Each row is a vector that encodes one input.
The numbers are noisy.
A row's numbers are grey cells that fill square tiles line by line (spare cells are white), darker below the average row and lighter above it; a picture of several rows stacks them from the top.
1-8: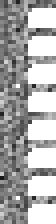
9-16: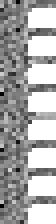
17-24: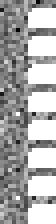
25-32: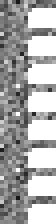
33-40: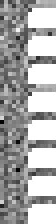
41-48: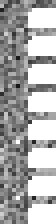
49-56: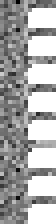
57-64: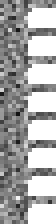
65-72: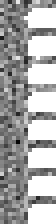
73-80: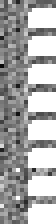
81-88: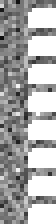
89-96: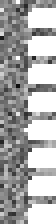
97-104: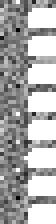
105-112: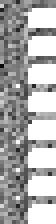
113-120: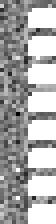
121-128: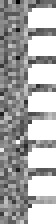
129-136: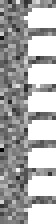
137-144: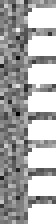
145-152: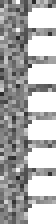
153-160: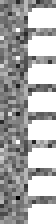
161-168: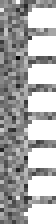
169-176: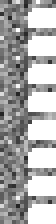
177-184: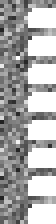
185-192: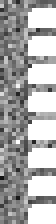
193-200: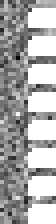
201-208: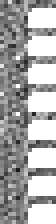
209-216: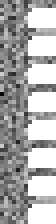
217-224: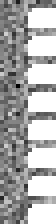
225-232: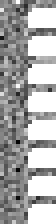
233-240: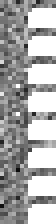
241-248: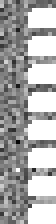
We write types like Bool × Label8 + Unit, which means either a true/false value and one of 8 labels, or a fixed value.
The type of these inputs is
Label6 × Label11 × Line8 + Line10.
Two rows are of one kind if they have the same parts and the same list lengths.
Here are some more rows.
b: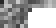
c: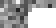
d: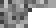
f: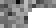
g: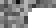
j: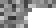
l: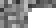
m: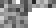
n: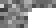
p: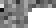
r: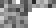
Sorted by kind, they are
b, c, d, j, m, r
f, g, l, n, p

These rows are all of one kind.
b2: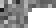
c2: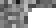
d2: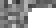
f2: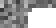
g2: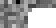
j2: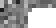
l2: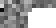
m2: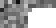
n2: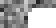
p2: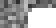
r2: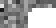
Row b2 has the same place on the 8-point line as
f2, j2 and r2.
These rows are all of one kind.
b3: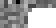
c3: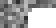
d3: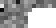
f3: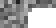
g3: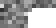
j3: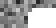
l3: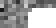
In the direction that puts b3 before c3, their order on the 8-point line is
g3, d3, l3, f3, b3, c3, j3.
